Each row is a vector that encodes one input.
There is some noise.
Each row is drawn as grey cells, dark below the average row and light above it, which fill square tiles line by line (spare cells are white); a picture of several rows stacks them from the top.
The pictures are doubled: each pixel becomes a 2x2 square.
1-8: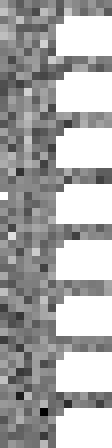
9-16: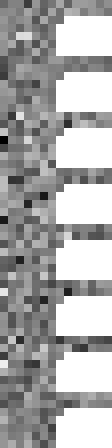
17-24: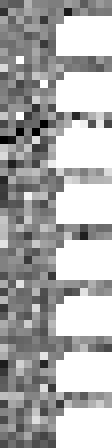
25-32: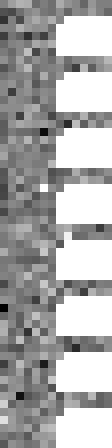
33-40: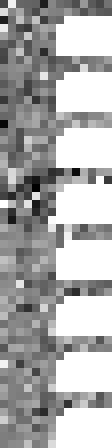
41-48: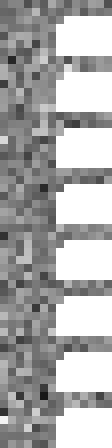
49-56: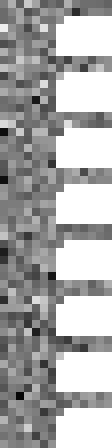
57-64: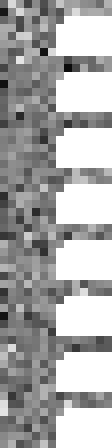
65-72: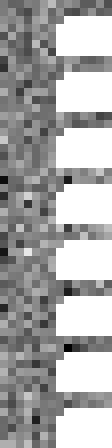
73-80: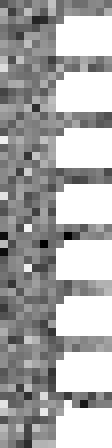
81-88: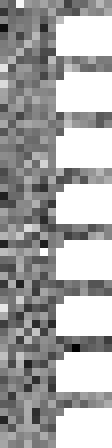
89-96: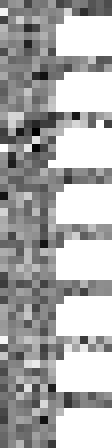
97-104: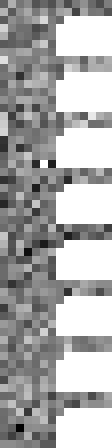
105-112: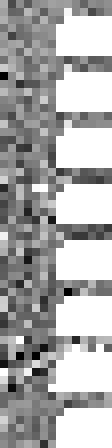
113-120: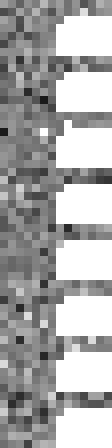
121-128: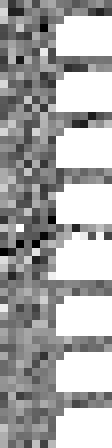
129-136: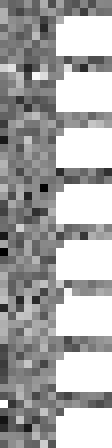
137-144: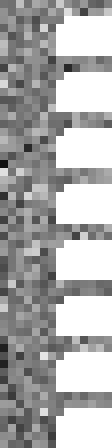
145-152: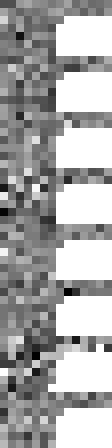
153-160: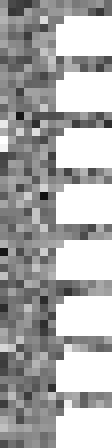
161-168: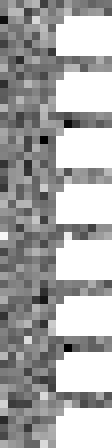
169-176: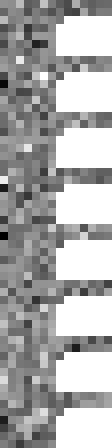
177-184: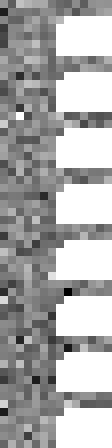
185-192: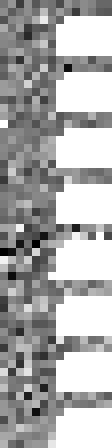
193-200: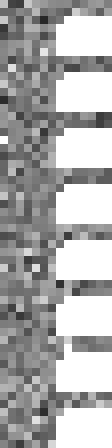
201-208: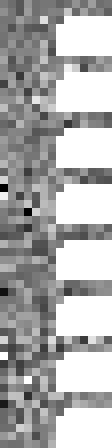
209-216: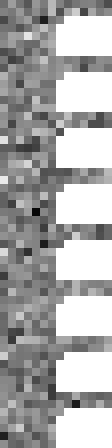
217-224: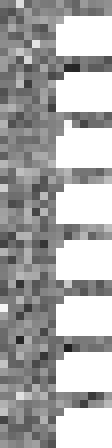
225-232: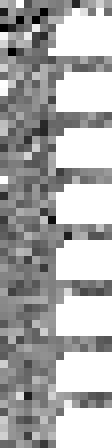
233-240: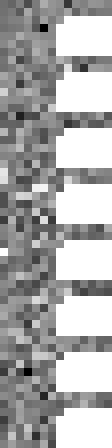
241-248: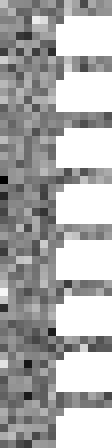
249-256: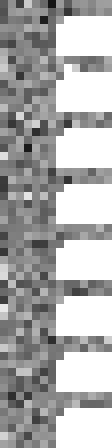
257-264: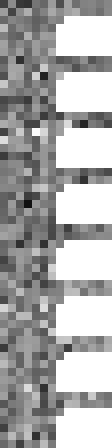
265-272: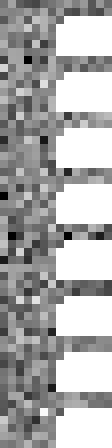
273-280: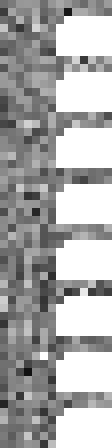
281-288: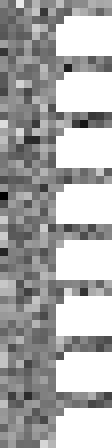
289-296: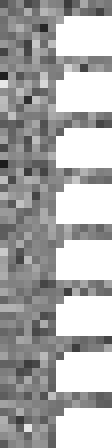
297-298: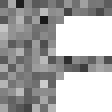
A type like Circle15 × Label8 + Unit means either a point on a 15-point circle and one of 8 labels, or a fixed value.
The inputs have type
Bool × Bool × Bool × Label11 × Label11 × Label11 × Label11 + Unit.
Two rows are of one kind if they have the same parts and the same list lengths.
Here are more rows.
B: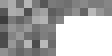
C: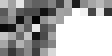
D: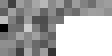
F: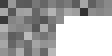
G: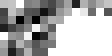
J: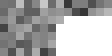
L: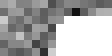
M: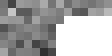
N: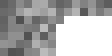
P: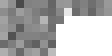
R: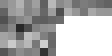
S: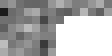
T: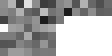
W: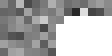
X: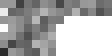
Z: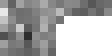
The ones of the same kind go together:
B, D, F, J, L, M, N, P, R, S, T, W, X, Z
C, G

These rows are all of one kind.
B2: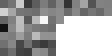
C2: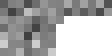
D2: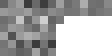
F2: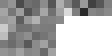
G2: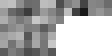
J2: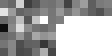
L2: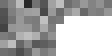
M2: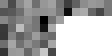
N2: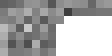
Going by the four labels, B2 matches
D2, J2 and L2.
